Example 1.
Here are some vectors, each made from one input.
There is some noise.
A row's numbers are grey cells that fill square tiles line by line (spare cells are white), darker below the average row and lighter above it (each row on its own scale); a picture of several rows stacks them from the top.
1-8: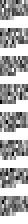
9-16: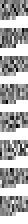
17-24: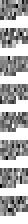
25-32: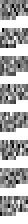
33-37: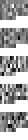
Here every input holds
one of 8 labels.
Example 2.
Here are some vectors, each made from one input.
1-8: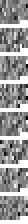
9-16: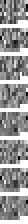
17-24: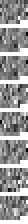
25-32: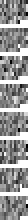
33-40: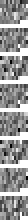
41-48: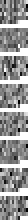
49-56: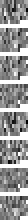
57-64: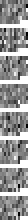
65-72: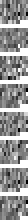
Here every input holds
either a fixed value, or four true/false values.
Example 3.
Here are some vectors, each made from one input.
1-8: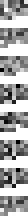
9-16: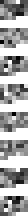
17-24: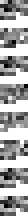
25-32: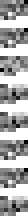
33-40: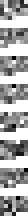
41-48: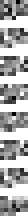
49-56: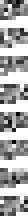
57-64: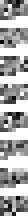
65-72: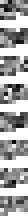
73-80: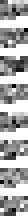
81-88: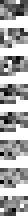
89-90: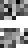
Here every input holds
one of 12 labels.
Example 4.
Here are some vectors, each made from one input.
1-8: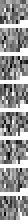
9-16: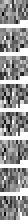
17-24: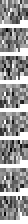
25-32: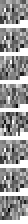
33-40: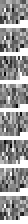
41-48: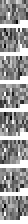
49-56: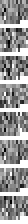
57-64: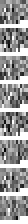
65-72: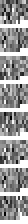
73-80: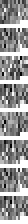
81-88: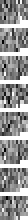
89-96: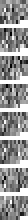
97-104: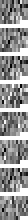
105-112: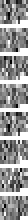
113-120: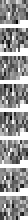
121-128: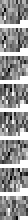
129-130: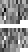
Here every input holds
four true/false values.
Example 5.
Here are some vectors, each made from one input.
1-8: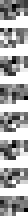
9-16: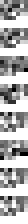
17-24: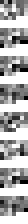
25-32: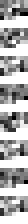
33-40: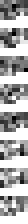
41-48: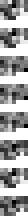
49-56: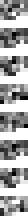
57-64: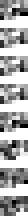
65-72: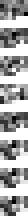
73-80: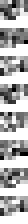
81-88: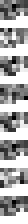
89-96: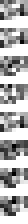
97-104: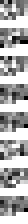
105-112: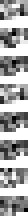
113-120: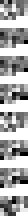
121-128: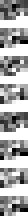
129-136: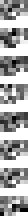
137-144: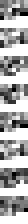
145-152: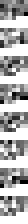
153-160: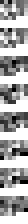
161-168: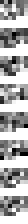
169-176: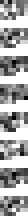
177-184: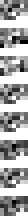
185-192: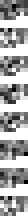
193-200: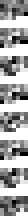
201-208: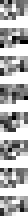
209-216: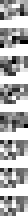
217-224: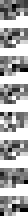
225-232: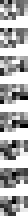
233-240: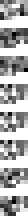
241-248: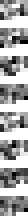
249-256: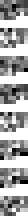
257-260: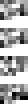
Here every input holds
a point on a 7-point line.
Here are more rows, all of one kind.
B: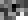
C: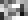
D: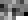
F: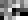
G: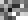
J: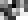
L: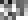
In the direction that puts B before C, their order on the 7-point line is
J, G, B, D, F, C, L.
